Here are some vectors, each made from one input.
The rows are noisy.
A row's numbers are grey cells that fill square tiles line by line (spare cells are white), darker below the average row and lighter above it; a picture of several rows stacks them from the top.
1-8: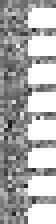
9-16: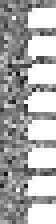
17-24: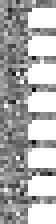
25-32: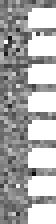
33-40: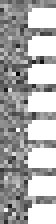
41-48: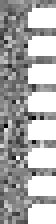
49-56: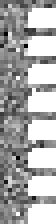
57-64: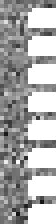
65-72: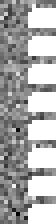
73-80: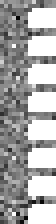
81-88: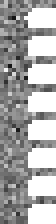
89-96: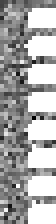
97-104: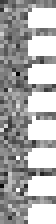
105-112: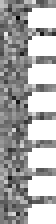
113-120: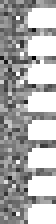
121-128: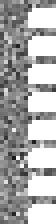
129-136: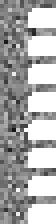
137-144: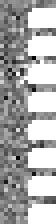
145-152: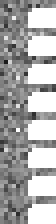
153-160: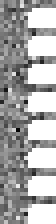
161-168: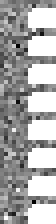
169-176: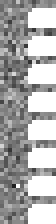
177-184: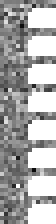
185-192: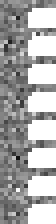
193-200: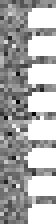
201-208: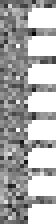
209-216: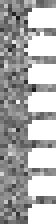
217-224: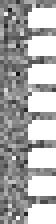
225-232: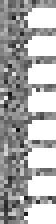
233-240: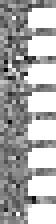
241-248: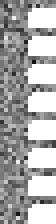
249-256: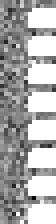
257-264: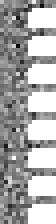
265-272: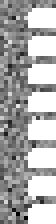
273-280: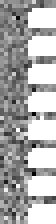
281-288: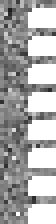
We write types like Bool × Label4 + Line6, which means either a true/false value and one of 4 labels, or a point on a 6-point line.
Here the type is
Label8 × (Tree7 + Unit).
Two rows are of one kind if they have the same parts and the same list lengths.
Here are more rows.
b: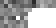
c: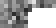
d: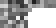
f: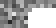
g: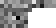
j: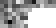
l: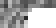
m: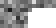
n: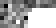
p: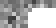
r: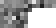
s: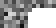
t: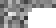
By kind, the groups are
b, d, f, j, l, n, p, s, t
c, g, m, r

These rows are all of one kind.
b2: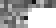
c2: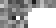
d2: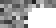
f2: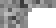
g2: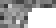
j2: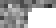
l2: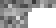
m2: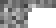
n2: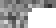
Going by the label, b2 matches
c2 and d2.
